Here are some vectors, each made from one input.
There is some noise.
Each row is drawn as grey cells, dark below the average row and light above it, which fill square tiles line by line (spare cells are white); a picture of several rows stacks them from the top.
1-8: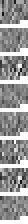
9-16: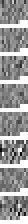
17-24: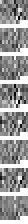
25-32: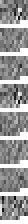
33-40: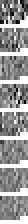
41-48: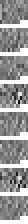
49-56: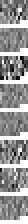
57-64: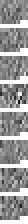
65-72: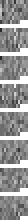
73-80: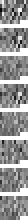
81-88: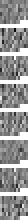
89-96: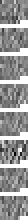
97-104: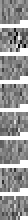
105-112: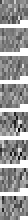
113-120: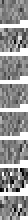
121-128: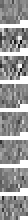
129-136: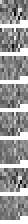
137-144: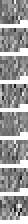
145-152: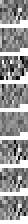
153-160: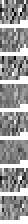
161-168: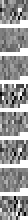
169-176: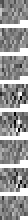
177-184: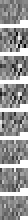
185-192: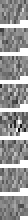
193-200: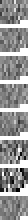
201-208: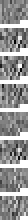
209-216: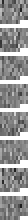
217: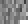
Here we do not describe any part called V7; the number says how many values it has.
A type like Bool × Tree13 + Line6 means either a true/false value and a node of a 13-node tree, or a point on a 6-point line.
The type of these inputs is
List2((Line4 + Line5) × V7).
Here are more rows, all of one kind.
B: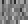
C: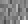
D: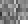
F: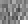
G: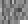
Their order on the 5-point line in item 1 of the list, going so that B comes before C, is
B, G, F, C, D.
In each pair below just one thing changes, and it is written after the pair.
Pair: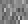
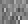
the place on the 4-point line in item 1 of the list
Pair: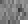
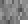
the value of V7 in item 1 of the list
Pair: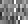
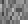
the place on the 4-point line in item 1 of the list
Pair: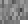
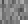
the value of V7 in item 2 of the list
